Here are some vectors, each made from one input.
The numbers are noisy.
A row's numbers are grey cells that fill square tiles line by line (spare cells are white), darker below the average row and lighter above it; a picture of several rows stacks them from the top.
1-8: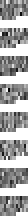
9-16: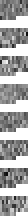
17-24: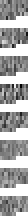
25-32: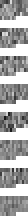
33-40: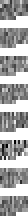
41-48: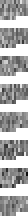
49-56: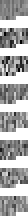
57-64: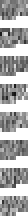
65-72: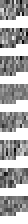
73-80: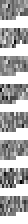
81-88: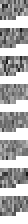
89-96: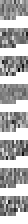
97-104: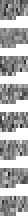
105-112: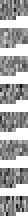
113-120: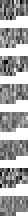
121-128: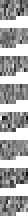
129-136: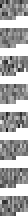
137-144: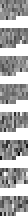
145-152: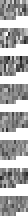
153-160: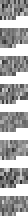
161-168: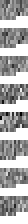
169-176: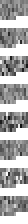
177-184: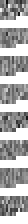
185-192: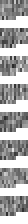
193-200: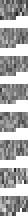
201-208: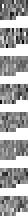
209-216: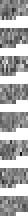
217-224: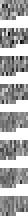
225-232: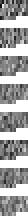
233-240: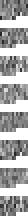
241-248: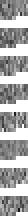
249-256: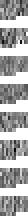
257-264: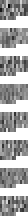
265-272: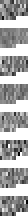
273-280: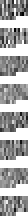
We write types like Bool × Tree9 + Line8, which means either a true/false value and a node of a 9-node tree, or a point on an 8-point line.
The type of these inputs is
Bool × Label5 + List2(Line4).
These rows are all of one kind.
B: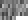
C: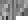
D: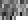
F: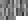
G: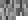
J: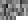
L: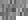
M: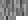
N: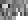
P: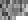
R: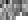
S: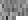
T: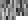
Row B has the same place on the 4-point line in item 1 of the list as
D, J and L.
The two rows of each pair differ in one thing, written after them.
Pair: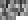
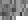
the place on the 4-point line in item 2 of the list
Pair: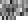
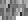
the place on the 4-point line in item 2 of the list
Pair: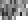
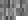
the place on the 4-point line in item 1 of the list
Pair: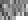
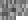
the place on the 4-point line in item 1 of the list
